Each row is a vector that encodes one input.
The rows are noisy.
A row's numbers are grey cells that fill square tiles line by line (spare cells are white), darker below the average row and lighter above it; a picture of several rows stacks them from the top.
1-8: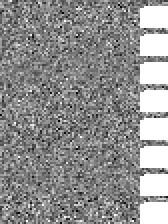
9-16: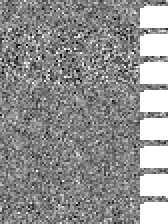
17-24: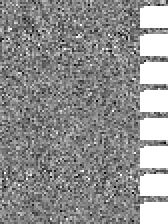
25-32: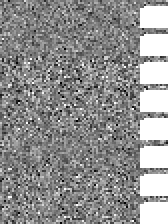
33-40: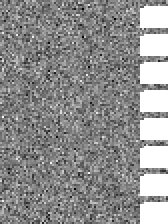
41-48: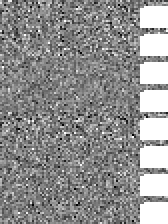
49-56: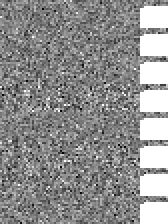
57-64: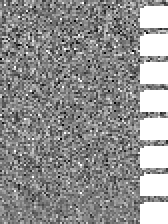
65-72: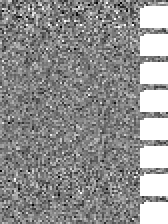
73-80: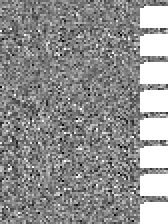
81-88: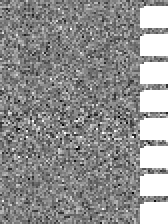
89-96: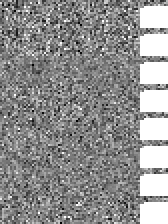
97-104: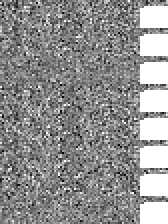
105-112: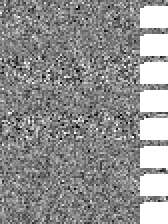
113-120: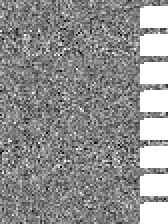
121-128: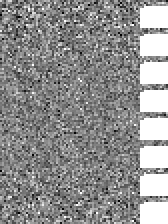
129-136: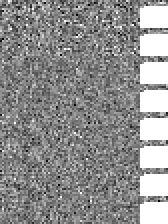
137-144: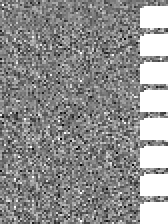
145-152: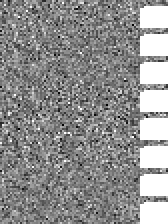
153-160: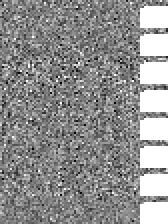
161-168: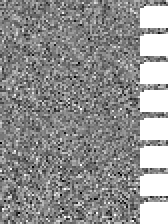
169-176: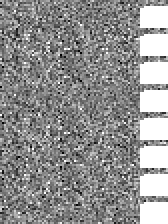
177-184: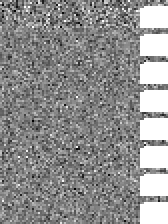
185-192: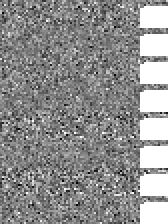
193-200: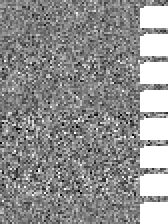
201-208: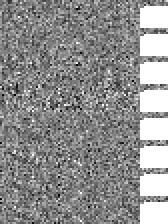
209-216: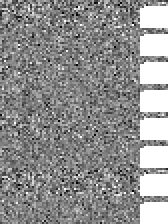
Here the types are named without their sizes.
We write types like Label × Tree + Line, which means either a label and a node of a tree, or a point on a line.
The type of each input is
(Bool × (Circle + Label) + Unit) × Line.
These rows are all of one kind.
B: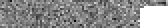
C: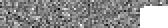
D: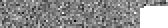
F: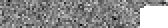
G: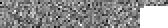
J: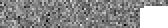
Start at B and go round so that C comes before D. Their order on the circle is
B, J, F, C, G, D.
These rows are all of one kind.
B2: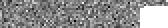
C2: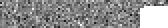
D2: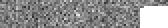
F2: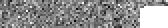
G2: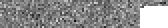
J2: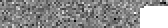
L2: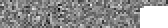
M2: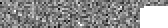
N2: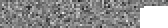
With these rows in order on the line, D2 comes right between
G2 and N2.
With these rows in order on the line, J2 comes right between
B2 and G2.
